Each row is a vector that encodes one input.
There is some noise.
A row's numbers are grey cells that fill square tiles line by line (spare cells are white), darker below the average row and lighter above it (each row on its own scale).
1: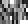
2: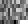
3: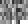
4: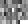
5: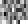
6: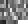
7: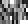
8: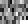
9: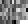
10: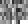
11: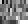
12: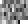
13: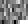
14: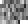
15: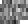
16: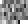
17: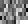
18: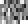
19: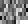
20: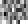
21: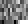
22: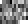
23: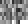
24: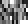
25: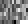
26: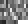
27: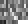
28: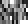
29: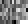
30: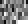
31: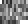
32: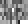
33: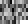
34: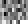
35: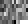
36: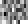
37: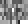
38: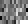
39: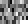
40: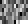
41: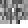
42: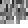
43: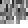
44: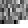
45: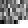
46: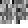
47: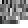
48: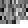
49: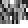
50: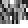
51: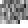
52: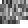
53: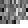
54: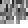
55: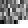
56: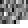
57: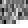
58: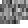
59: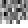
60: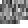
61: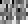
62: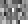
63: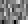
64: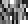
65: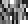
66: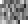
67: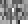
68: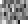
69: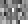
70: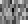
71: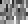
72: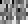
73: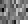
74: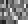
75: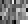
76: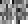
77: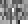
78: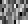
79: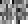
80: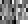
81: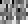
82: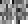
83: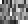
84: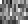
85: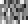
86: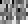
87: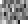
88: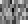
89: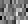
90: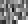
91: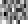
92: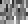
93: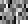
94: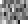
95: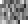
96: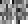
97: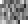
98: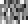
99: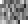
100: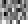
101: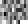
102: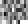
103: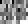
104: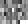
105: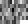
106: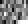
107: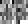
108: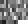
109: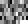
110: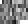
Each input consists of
a list of up to two points on an 11-point line.
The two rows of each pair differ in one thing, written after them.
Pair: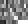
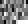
the place on the 11-point line in item 2 of the list
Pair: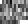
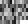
the place on the 11-point line in item 2 of the list
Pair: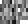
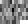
the place on the 11-point line in item 1 of the list
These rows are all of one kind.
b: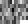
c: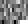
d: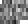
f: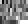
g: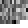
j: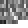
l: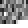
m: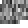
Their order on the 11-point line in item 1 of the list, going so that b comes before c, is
b, m, d, f, g, c, l, j.
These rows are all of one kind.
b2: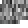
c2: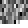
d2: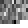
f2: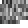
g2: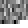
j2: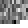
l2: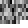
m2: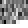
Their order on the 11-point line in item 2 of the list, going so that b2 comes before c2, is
f2, b2, g2, j2, d2, l2, m2, c2.
